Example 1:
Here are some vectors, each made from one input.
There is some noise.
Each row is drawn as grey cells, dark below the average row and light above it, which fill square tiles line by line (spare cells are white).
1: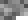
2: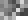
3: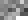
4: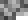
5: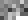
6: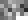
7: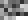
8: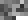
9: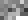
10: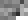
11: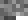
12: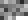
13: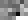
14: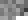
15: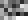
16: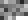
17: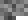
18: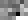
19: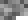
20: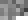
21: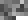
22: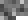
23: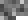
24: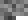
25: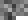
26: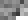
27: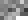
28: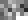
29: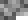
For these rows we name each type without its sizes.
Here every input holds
a node of a tree.
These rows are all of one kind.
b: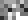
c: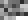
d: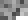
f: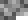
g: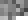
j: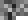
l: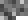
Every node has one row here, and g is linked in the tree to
b and f.
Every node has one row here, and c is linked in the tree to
d.
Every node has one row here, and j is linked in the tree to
f and l.
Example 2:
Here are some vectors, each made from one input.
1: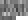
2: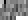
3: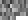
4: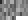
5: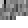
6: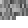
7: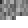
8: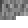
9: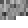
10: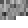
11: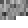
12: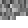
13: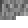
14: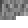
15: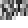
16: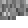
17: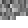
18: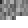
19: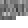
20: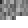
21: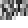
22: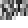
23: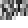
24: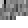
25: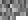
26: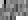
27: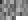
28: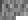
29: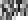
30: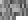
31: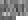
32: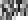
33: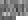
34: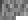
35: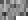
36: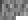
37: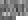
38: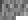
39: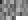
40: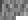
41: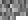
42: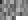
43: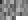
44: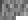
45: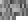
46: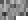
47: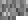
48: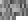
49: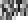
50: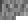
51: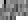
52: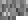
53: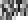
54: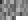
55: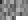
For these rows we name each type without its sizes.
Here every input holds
either a fixed value, or a node of a tree.
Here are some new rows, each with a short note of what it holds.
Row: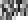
a fixed value
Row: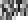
a fixed value
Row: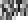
a fixed value
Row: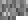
a node of a tree
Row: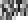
a fixed value
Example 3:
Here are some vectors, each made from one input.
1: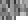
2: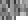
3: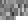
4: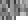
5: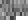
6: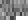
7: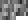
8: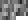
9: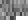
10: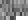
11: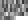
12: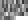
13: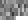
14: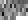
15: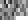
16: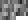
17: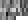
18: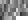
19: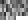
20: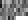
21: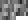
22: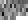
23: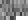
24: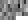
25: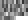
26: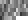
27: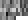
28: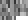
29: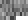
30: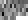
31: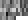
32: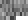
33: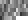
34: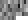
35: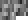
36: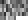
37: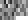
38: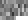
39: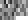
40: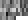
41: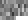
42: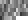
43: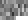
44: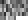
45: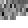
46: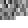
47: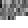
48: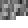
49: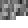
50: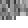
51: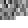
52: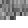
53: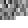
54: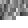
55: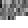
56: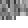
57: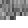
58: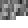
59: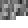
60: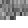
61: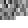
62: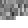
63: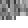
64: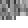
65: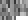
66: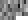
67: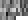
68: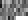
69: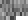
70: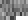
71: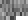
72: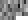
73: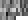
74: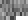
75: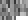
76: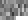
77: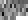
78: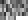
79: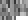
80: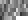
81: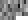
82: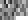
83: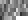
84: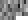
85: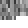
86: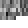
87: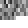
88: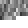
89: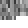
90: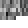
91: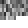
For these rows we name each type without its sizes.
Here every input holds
a label.
